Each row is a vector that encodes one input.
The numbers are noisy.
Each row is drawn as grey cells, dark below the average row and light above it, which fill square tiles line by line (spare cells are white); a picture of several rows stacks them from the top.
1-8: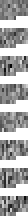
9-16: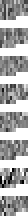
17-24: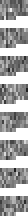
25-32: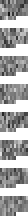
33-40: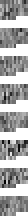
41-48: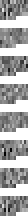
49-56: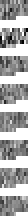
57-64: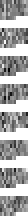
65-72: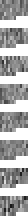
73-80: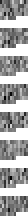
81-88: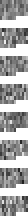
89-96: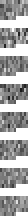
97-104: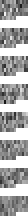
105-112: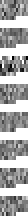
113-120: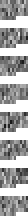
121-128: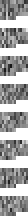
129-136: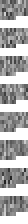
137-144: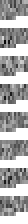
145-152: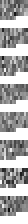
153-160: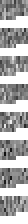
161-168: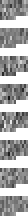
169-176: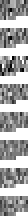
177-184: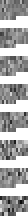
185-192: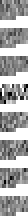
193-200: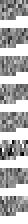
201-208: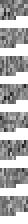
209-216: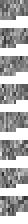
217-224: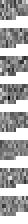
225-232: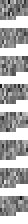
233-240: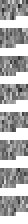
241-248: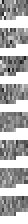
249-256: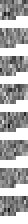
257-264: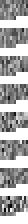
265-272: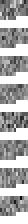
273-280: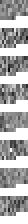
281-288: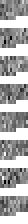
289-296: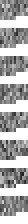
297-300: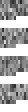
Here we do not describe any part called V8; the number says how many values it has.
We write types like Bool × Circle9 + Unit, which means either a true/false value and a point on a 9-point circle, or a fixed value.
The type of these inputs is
List2((Circle10 + V8) × Line6).
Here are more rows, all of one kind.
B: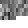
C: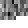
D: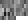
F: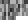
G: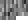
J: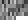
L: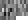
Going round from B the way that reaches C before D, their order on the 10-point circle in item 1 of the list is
B, G, C, F, J, D, L.
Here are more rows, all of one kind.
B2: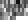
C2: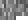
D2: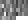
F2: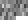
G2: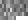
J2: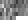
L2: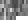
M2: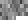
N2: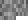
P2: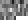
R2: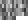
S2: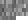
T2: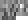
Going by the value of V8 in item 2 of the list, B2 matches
F2 and M2.
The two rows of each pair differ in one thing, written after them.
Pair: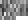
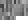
the value of V8 in item 2 of the list
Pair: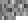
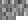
the place on the 6-point line in item 2 of the list
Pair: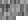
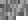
the place on the 6-point line in item 2 of the list
